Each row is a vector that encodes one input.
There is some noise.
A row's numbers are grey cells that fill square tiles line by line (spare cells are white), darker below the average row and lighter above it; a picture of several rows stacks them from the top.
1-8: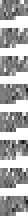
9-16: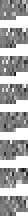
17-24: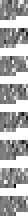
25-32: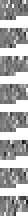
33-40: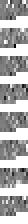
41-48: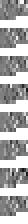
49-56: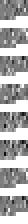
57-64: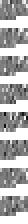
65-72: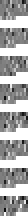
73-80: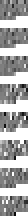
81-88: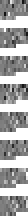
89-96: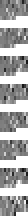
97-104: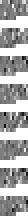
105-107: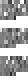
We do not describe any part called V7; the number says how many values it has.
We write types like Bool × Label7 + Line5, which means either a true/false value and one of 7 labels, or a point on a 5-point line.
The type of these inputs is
Line6 × (Line6 + V7).
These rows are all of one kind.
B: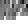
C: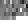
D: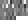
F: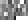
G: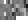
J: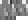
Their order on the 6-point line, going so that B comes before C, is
B, C, G, F, J, D.
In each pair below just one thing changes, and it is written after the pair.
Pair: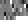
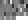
the value of V7
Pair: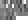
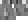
the place on the 6-point line
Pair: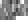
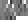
the place on the 6-point line
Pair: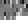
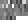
the place on the 6-point line
